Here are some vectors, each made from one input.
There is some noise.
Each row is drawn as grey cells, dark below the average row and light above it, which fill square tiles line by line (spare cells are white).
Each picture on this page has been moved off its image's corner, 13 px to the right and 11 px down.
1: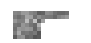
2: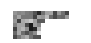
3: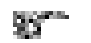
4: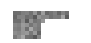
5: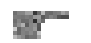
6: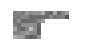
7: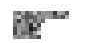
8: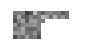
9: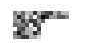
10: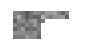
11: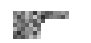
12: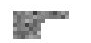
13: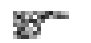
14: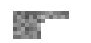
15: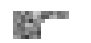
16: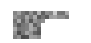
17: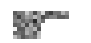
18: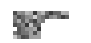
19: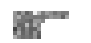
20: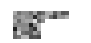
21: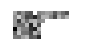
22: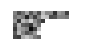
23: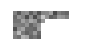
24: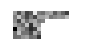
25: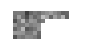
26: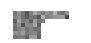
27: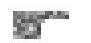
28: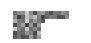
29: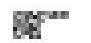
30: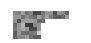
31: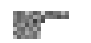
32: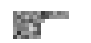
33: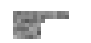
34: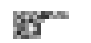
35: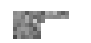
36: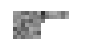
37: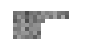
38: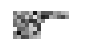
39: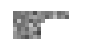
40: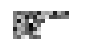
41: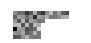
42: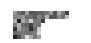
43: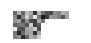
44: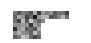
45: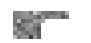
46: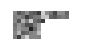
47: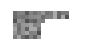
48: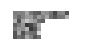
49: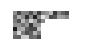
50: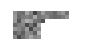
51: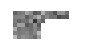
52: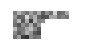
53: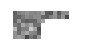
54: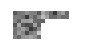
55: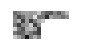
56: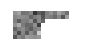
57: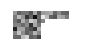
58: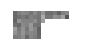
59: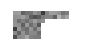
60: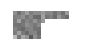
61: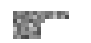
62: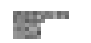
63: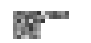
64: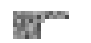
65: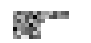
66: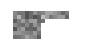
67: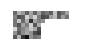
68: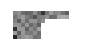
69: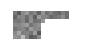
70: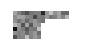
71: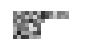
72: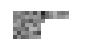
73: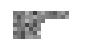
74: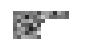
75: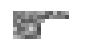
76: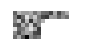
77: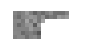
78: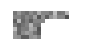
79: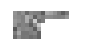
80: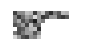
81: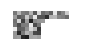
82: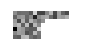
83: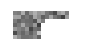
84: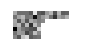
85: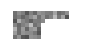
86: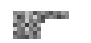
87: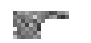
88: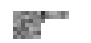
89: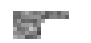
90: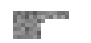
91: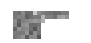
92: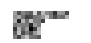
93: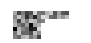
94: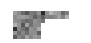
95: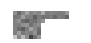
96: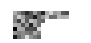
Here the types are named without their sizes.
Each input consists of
a node of a tree, together with either a point on a line, or three true/false values.
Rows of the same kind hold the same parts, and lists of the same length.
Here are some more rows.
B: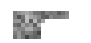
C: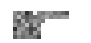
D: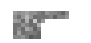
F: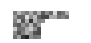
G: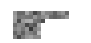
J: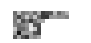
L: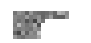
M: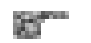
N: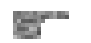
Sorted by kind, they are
B, C, D, F, J, M, N
G, L

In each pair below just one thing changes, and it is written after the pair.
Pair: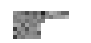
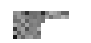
one of the three true/false values
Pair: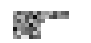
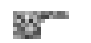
the node of the tree
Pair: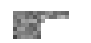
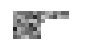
one of the three true/false values
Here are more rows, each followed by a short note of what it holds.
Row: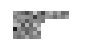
a node of a tree and three true/false values
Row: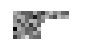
a node of a tree and three true/false values
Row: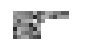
a node of a tree and three true/false values
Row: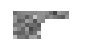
a point on a line and a node of a tree
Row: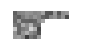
a node of a tree and three true/false values
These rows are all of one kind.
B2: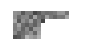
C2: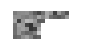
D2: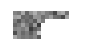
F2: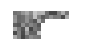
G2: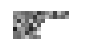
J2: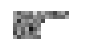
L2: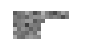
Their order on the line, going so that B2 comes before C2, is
B2, J2, F2, L2, C2, G2, D2.
